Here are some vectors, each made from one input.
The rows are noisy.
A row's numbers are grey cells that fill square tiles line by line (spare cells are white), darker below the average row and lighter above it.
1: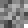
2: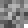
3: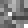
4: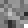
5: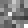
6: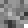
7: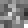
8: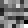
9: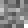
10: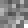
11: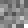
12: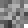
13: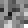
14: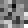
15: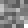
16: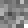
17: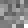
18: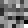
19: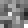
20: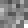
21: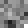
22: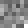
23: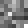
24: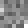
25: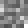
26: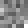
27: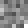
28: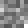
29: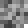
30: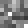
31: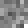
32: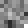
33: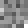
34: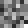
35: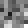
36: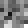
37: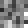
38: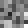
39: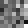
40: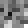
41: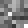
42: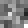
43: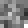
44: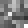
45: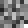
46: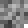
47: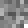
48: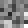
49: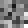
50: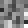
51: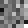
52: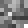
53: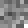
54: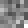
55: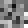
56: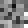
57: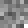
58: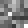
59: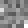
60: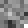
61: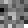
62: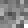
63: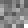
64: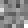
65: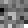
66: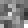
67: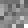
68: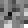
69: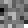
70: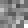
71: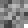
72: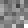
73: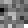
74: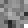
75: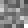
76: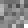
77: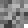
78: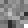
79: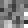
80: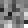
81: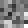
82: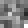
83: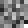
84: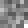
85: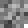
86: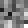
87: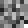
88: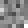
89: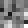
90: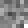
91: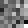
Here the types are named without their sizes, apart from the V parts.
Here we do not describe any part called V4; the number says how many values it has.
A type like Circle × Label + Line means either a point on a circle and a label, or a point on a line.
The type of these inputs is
Bool × (Line + V4).
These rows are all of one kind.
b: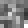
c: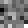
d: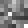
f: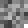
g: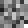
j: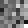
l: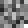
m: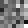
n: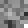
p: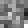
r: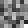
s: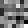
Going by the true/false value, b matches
d, f, n and p.
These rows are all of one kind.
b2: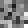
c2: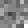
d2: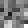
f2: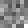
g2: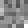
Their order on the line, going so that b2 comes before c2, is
b2, g2, f2, c2, d2.
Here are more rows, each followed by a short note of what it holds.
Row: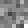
a point on a line and a true/false value
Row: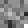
a true/false value and a value of V4
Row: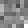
a point on a line and a true/false value
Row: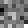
a true/false value and a value of V4
